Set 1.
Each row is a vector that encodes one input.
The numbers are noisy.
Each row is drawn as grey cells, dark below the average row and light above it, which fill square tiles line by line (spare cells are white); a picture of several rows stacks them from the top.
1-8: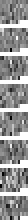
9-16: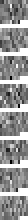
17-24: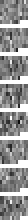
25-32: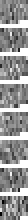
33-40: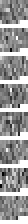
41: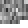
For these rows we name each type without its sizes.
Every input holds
a list of points on a circle.
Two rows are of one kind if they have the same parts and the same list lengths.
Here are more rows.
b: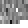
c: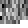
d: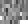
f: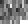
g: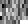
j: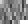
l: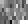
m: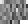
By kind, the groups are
b, d, j, l, m
c, g
f

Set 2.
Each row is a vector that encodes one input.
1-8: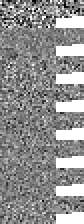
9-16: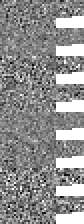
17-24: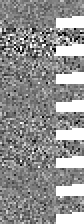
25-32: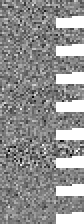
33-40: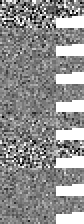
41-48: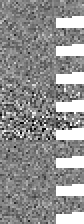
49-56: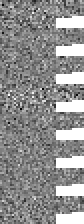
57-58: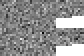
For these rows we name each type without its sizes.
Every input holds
either a point on a line, or three true/false values.
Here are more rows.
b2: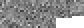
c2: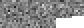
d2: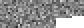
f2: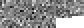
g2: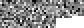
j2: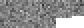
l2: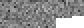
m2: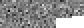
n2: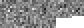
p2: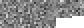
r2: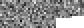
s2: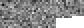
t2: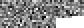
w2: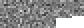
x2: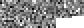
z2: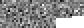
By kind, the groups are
b2, d2, f2, j2, n2, p2, r2, t2, w2, x2
c2, g2, l2, m2, s2, z2

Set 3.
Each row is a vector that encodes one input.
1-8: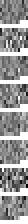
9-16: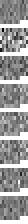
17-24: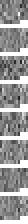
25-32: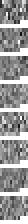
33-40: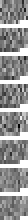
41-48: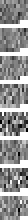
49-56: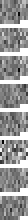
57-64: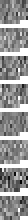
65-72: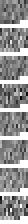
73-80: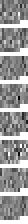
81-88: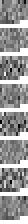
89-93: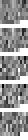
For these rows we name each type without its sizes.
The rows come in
2 kinds.
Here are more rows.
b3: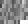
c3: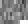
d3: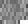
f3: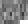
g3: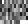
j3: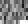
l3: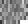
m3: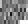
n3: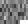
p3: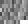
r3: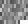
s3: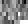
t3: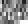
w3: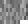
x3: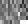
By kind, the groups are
b3, d3, l3, p3, r3, w3
c3, f3, g3, j3, m3, n3, s3, t3, x3

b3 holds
a point on a line.
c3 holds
three true/false values.
